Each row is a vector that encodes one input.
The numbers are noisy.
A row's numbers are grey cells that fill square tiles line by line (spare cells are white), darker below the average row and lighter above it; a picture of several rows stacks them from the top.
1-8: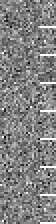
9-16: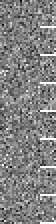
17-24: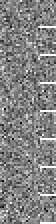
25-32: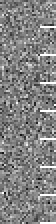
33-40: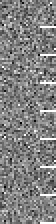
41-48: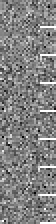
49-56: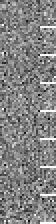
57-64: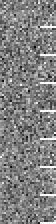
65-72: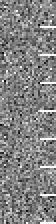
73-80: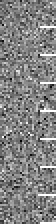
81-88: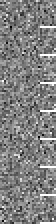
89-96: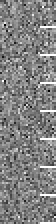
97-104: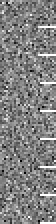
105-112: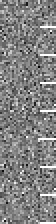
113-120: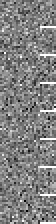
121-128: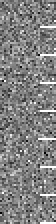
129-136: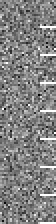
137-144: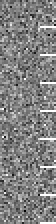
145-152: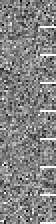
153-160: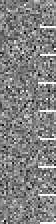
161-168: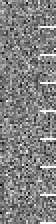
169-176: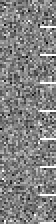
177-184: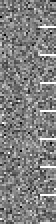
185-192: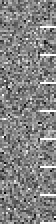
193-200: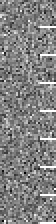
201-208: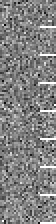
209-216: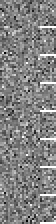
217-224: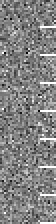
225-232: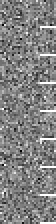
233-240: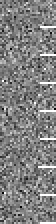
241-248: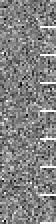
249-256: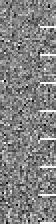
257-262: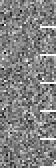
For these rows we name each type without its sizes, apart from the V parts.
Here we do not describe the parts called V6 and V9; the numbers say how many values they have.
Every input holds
a value of V6 and a value of V9, together with either a point on a circle, or a point on a line and a true/false value.
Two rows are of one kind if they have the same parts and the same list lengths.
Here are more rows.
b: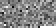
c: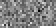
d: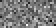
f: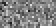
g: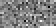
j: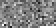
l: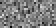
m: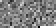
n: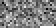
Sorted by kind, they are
b, f, m, n
c, d, g, j, l

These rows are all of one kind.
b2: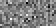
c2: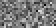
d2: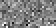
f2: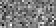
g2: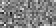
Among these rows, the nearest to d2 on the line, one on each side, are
c2 and g2.
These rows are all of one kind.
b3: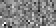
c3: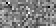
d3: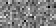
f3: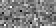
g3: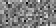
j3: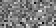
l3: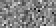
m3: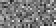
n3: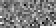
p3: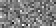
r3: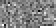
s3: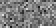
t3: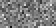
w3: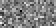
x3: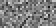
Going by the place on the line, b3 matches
c3, l3, m3 and s3.
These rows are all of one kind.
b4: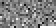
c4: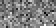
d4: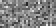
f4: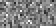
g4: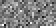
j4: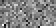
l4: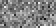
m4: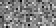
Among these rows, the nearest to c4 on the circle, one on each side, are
d4 and f4.
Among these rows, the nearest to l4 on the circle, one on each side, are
b4 and g4.
